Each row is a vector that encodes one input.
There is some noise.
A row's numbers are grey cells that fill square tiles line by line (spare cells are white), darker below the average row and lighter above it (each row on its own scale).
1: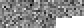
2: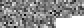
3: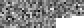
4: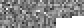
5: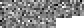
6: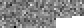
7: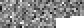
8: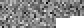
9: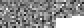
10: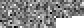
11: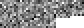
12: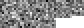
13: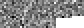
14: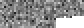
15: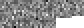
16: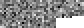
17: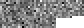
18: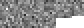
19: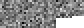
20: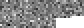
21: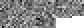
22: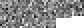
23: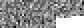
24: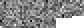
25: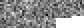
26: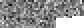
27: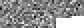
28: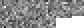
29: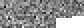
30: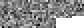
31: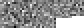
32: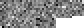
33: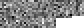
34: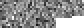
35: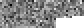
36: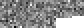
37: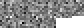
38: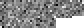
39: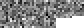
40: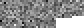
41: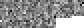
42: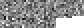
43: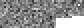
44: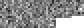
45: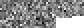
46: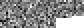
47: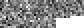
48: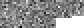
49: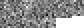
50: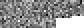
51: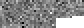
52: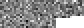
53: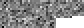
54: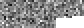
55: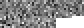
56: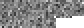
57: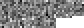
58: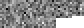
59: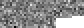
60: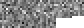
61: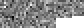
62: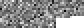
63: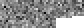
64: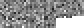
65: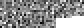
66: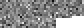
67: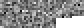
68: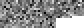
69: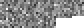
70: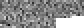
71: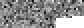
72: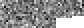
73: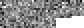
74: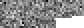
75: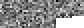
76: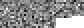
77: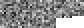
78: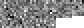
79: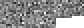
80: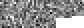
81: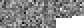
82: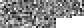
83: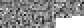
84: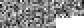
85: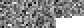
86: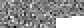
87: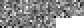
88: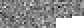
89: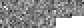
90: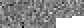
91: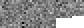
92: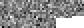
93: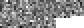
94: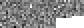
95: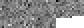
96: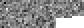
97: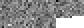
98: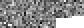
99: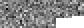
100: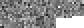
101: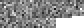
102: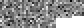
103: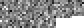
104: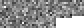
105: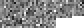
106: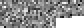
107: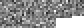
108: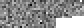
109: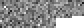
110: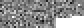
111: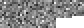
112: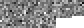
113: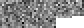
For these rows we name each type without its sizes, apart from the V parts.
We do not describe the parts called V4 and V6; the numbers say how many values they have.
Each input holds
a value of V6, together with either a point on a line and a true/false value, or a value of V4.
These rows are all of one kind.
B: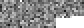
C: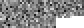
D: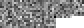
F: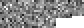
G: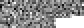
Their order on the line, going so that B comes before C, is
D, G, B, C, F.
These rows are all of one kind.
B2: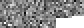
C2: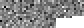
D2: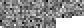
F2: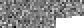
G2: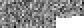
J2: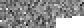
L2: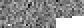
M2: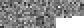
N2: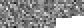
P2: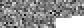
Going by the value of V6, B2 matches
F2 and L2.
